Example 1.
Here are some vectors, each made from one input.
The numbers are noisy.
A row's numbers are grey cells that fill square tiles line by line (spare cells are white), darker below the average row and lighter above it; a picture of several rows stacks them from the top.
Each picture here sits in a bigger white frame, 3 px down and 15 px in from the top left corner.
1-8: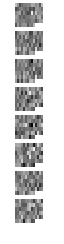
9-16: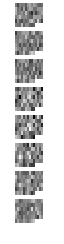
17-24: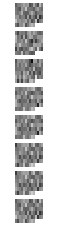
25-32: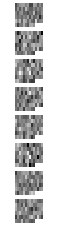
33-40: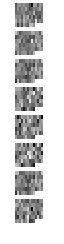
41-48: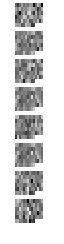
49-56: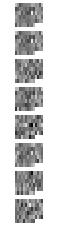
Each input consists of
either a point on a 3-point line and a point on a 4-point line, or a point on an 8-point line.
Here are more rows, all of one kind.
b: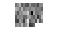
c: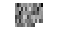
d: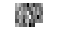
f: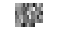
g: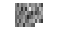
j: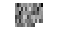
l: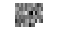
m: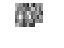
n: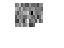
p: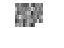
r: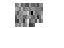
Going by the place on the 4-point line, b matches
d, l, n and r.
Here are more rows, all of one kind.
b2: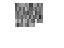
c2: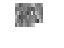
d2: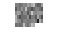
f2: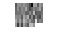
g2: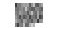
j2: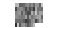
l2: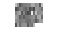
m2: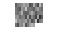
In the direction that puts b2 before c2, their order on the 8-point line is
f2, b2, m2, g2, d2, c2, l2, j2.
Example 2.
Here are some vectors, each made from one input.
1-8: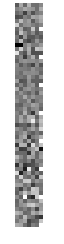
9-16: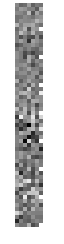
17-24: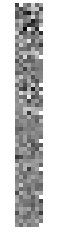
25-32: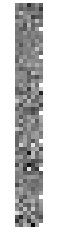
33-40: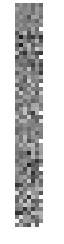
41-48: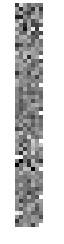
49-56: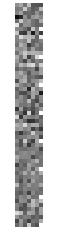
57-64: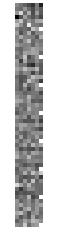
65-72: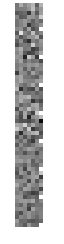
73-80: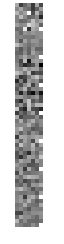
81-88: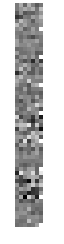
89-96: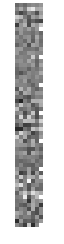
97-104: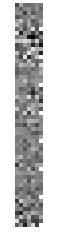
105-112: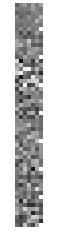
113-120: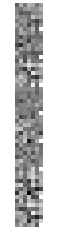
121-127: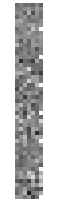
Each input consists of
a list of up to two points on a 15-point line.
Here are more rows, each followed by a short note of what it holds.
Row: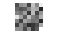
the empty list
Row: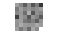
a list of one item
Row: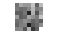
a list of one item
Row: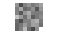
a list of two items
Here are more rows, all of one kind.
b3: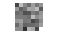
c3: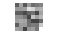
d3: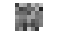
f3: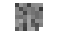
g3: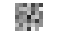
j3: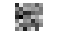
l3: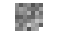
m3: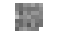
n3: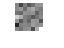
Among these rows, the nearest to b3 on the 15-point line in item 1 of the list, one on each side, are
d3 and f3.
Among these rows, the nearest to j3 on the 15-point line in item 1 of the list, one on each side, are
l3 and m3.
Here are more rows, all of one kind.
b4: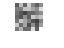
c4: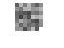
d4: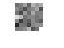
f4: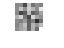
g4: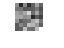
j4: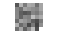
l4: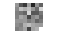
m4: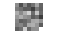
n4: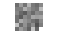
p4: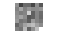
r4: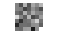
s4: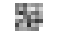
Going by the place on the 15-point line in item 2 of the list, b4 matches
m4 and s4.
